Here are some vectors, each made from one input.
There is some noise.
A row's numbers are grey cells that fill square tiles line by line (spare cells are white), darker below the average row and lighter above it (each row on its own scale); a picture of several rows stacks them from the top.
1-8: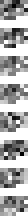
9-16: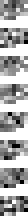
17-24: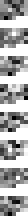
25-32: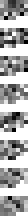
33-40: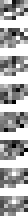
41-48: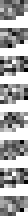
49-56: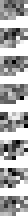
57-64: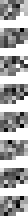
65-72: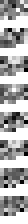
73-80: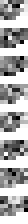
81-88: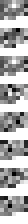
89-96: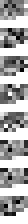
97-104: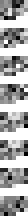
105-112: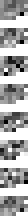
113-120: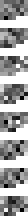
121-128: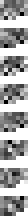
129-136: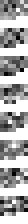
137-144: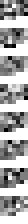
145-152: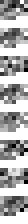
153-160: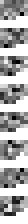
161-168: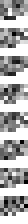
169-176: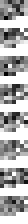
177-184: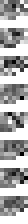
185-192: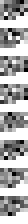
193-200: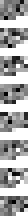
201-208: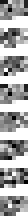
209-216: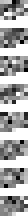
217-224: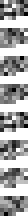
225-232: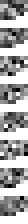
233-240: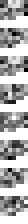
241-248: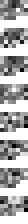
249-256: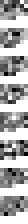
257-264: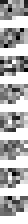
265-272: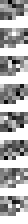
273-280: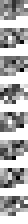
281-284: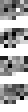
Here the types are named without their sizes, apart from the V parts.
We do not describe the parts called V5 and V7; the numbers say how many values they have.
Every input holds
either a point on a line, four true/false values and a value of V7, or a value of V5.
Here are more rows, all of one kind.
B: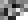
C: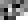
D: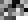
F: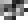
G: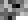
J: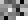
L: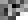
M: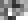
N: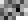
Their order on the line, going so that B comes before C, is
M, N, D, B, F, G, L, C, J.
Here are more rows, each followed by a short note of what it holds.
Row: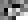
a point on a line, four true/false values and a value of V7
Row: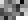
a point on a line, four true/false values and a value of V7
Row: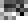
a point on a line, four true/false values and a value of V7
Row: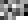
a value of V5
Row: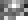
a value of V5
